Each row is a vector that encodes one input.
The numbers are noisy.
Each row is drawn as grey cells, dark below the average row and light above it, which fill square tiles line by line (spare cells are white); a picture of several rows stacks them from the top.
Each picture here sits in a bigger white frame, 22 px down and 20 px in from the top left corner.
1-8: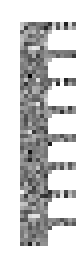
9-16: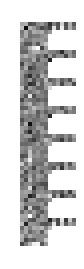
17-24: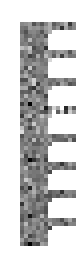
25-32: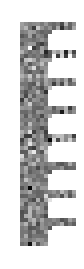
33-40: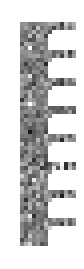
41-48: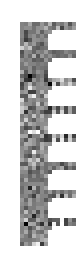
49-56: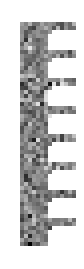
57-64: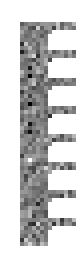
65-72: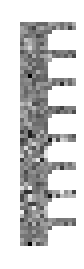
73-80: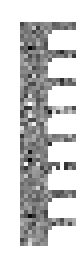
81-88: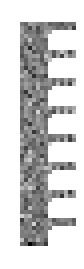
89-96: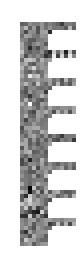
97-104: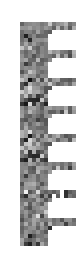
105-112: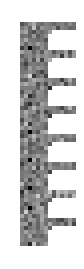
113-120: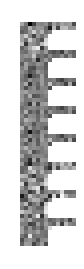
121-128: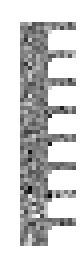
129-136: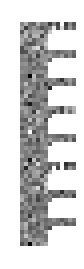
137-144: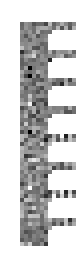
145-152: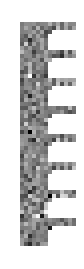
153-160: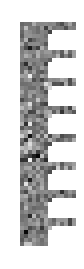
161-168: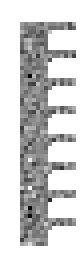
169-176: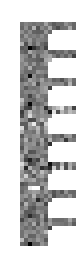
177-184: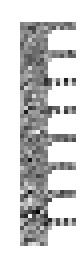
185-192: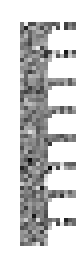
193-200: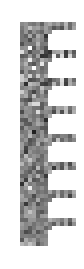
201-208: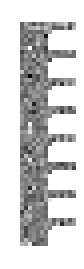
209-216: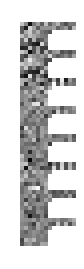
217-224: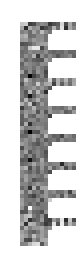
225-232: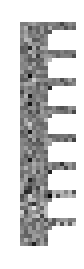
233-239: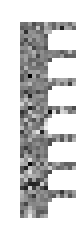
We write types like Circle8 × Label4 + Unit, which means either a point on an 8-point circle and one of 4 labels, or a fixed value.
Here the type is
Bool × Bool × Bool × Bool × (Tree12 + Unit) + List2(Line6).
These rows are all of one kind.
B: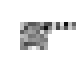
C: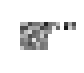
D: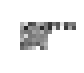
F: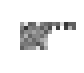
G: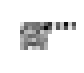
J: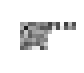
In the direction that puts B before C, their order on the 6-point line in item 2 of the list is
B, G, J, F, D, C.
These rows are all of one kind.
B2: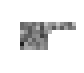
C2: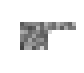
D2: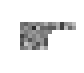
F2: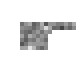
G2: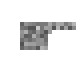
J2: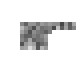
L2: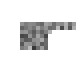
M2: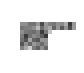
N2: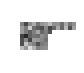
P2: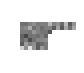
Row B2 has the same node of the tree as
C2, D2 and G2.
